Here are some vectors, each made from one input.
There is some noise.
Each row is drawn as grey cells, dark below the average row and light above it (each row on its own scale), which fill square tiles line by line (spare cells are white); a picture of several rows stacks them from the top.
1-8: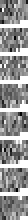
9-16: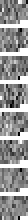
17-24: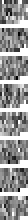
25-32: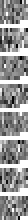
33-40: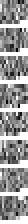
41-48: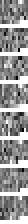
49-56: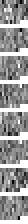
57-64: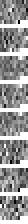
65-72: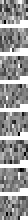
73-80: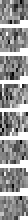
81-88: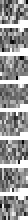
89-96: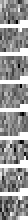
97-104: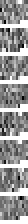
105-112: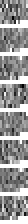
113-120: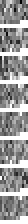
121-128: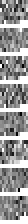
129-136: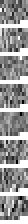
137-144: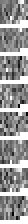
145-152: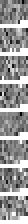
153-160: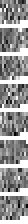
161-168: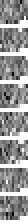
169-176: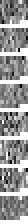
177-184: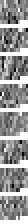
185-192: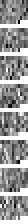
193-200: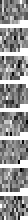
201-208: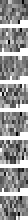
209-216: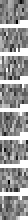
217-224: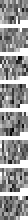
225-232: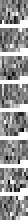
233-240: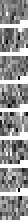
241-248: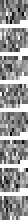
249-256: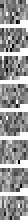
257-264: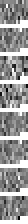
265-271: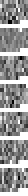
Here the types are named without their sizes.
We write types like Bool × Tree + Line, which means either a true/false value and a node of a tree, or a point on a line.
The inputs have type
Circle × Label × (Tree + Unit).
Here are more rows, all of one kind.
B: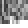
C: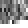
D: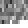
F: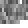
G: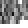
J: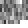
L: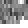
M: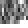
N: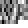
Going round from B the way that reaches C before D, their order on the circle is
B, C, M, N, F, J, L, D, G.
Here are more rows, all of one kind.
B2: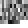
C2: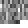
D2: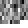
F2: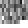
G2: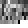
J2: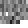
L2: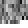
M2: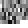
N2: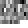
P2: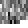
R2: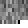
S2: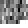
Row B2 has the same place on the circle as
P2 and R2.
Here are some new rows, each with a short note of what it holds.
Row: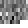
a point on a circle, a label and a node of a tree
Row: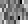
a point on a circle, a label and a node of a tree
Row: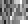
a point on a circle and a label
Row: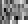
a point on a circle and a label
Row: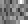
a point on a circle and a label
